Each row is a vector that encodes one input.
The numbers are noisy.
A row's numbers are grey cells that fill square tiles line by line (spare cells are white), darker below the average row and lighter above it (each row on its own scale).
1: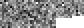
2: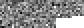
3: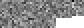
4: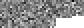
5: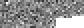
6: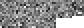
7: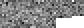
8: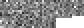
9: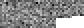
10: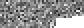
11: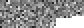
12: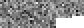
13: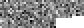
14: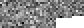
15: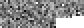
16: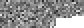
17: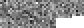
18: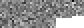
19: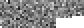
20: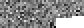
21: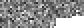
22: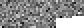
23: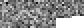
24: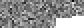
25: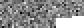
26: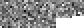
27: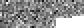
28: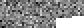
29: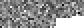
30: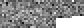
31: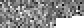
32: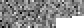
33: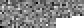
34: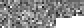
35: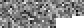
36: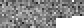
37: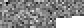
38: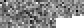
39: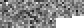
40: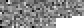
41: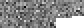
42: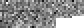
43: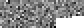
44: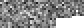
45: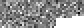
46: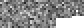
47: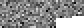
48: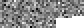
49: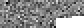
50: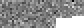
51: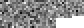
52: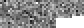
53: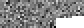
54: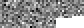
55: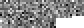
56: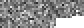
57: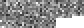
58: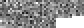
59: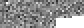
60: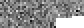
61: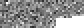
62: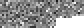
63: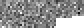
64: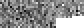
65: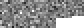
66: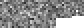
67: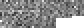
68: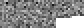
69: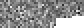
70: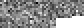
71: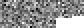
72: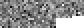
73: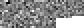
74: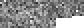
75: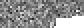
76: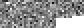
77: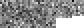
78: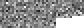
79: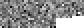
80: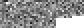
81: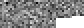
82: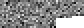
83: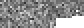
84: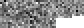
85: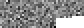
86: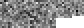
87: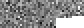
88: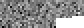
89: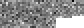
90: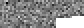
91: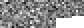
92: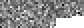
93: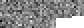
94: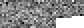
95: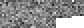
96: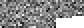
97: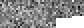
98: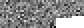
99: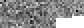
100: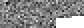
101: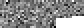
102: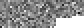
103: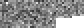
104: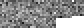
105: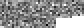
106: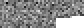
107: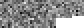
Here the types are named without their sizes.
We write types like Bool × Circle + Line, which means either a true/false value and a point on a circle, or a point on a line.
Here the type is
Bool × Bool × Bool + Unit.
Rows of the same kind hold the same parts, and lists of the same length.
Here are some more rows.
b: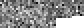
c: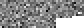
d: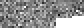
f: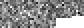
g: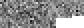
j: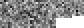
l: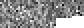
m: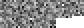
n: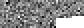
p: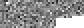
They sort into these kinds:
b, c, d, f, g, j, l, n, p
m

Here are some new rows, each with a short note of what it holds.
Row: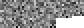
a fixed value
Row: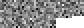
a fixed value
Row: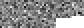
three true/false values
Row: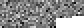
three true/false values
